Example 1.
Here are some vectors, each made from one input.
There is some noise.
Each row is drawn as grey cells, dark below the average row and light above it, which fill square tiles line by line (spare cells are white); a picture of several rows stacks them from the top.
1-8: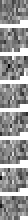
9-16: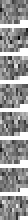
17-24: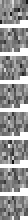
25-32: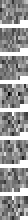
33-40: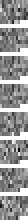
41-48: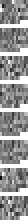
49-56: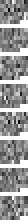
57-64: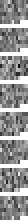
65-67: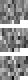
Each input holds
three true/false values, together with either a fixed value, or a node of an 8-node tree.
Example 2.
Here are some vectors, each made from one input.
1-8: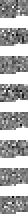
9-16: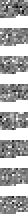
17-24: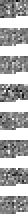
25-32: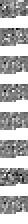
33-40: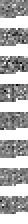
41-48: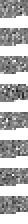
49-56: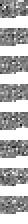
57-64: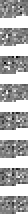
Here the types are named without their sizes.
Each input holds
a node of a tree, together with either a fixed value, or three true/false values.
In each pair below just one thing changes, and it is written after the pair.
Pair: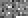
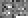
one of the three true/false values
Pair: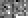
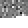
the node of the tree
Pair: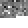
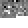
one of the three true/false values
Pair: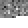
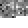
the node of the tree
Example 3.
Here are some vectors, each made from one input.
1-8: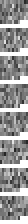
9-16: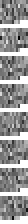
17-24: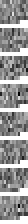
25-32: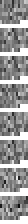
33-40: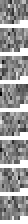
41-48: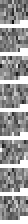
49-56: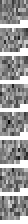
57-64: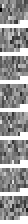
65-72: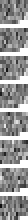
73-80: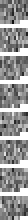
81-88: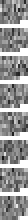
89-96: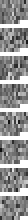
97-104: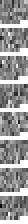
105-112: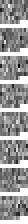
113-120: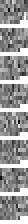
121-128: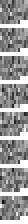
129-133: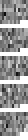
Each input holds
three true/false values, together with either a fixed value, or a node of a 15-node tree.
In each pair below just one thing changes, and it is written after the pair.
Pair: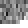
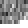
one of the three true/false values
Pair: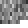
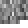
one of the three true/false values
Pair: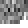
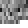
the node of the tree
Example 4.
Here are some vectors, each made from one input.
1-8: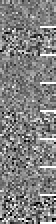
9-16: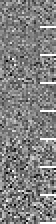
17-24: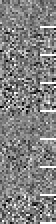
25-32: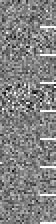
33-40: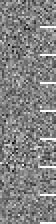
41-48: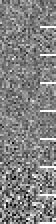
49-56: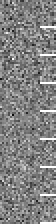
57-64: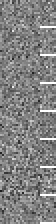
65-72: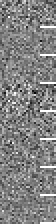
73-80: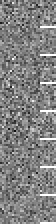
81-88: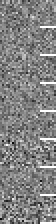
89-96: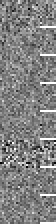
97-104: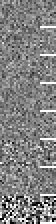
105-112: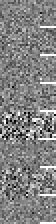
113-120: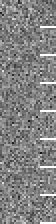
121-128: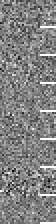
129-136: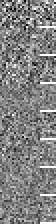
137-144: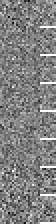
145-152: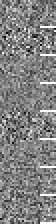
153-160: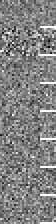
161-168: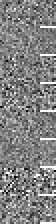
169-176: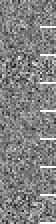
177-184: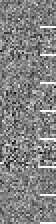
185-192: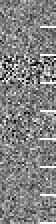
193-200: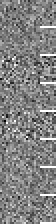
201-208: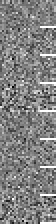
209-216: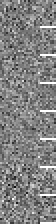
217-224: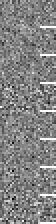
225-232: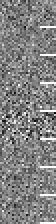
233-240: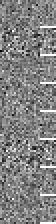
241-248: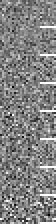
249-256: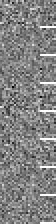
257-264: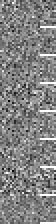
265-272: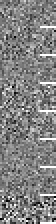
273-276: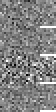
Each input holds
a point on a 10-point circle and a true/false value.
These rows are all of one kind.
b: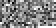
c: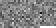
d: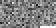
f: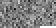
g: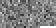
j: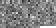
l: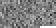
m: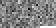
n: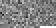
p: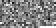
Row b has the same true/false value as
c, n and p.
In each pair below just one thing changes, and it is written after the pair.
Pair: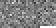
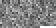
the true/false value
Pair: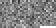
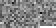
the place on the 10-point circle
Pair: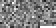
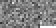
the place on the 10-point circle
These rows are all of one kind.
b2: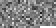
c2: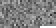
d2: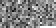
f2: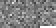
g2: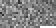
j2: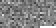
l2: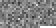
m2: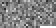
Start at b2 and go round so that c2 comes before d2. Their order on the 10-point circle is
b2, l2, m2, j2, c2, g2, f2, d2.
